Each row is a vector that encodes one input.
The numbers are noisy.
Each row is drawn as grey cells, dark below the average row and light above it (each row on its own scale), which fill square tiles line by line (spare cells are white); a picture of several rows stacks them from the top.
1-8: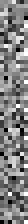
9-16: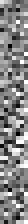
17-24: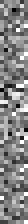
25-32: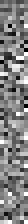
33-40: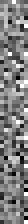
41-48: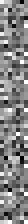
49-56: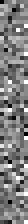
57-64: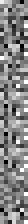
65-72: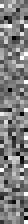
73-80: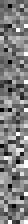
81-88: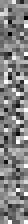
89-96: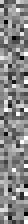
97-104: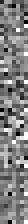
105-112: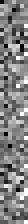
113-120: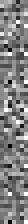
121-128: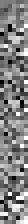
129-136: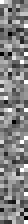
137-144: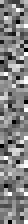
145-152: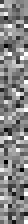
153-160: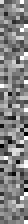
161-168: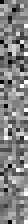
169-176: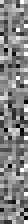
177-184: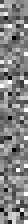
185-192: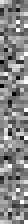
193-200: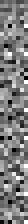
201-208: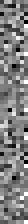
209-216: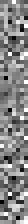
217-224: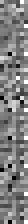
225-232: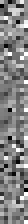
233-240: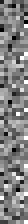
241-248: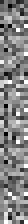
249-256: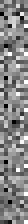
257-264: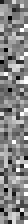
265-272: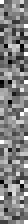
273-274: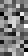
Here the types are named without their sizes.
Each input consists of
either a point on a circle, or a point on a line, or three true/false values.
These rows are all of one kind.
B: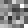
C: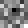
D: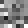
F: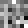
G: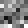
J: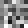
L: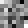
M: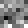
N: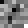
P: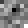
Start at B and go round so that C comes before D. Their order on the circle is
B, N, P, C, M, G, D, L, F, J.
